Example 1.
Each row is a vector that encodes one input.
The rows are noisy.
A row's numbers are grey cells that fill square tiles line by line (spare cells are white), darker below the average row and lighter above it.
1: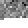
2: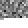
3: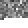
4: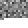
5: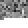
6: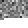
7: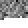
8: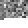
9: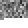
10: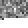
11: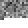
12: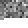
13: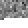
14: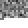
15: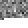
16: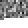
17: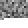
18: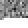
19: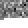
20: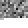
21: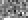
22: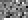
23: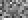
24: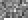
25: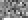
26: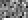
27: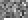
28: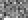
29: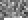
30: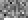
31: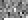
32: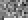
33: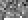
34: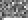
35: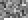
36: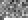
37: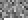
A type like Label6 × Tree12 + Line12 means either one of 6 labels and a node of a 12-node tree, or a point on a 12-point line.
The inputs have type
Bool × Bool × Bool × Line5.
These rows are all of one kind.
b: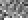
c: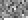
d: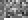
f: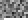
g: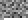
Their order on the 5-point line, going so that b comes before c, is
g, f, d, b, c.
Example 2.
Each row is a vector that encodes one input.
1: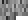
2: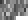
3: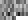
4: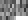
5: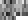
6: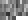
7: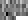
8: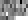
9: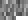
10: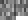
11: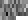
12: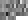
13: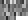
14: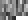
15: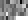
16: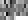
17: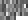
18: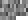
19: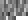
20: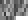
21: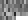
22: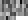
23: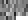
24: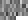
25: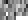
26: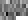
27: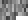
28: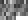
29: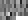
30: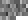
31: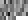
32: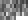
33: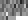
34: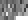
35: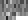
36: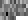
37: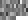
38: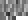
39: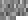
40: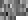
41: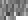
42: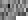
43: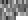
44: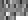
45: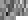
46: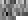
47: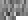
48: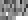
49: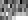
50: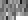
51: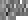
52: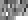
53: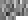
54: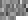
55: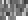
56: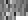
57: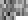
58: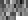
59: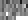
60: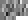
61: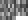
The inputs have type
Bool × Tree8.
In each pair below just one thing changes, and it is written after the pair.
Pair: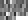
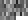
the node of the tree
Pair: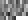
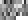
the node of the tree
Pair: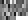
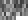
the node of the tree
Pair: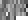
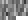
the true/false value
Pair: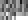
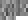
the true/false value
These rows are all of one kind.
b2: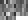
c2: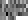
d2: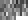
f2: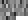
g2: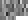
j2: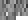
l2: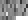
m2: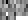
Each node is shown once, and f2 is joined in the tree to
b2 and c2.
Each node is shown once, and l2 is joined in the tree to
j2.
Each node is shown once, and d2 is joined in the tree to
j2.
